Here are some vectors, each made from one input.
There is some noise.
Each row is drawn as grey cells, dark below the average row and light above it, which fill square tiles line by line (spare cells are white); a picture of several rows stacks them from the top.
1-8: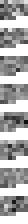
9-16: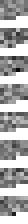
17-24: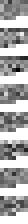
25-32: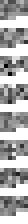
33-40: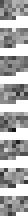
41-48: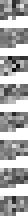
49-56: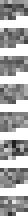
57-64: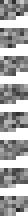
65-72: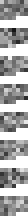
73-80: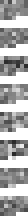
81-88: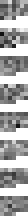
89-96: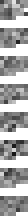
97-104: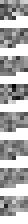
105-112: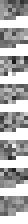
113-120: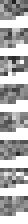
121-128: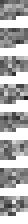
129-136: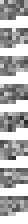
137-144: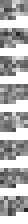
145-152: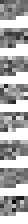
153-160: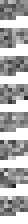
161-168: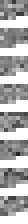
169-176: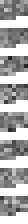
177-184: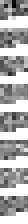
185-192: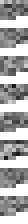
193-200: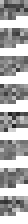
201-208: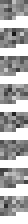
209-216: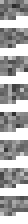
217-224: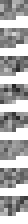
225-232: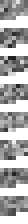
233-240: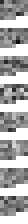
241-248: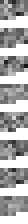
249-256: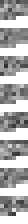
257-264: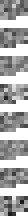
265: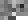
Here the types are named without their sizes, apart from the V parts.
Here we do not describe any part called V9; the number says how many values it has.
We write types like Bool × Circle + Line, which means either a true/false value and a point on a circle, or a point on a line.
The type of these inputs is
Bool × V9 + Line.
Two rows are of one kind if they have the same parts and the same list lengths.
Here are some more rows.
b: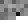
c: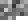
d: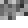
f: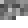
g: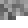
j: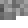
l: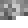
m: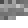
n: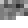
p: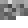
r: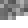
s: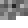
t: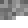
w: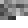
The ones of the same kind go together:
b, l, m, r, t
c, d, f, g, j, n, p, s, w

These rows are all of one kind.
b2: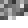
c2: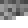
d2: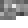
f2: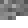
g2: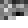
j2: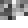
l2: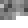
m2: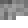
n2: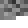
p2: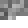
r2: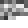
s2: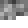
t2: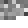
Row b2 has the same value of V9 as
d2, f2, l2 and p2.
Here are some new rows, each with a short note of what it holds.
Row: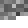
a true/false value and a value of V9
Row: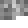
a true/false value and a value of V9
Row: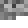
a point on a line
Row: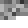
a true/false value and a value of V9
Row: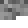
a true/false value and a value of V9
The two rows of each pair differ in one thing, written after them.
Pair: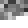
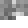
the value of V9
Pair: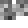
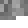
the value of V9
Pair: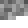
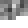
the true/false value
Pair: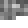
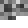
the value of V9
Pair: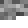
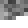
the value of V9
